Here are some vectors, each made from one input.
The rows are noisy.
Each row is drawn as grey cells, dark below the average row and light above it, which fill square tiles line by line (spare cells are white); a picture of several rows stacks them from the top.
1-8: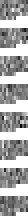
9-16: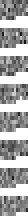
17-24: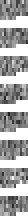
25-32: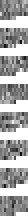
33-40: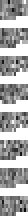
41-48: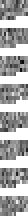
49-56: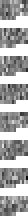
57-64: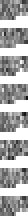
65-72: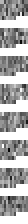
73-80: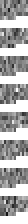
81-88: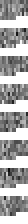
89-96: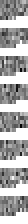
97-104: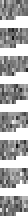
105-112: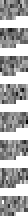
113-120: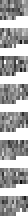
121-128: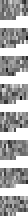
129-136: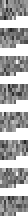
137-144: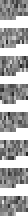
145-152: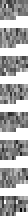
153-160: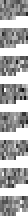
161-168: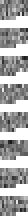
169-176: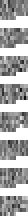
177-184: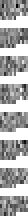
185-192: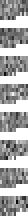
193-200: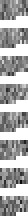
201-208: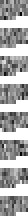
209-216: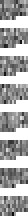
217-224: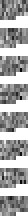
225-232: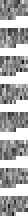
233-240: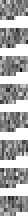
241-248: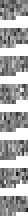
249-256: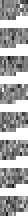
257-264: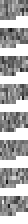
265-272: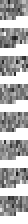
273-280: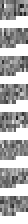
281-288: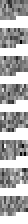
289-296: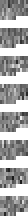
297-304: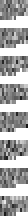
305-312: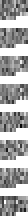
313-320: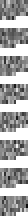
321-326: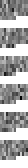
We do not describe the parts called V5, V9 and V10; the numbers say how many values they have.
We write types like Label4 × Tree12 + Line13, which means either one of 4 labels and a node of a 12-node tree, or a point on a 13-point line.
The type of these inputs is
(Circle11 + V9) × V5 + Label12 × Label12 + V10.
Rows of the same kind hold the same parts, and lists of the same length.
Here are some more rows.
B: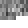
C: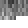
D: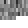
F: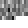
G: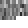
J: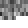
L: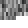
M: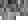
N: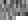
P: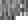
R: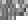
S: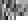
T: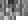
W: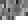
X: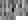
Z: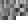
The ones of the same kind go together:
B, L, P
C, J, M, T, X
D, F, N, W
G, R, S, Z

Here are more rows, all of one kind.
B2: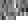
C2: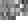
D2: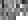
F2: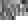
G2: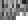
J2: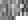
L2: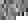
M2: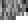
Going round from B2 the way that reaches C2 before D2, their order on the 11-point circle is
B2, L2, J2, C2, D2, G2, F2, M2.
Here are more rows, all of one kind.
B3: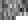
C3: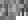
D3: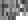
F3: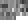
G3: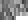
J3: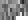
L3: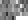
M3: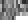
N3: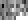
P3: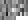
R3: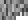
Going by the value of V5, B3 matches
D3, J3 and M3.
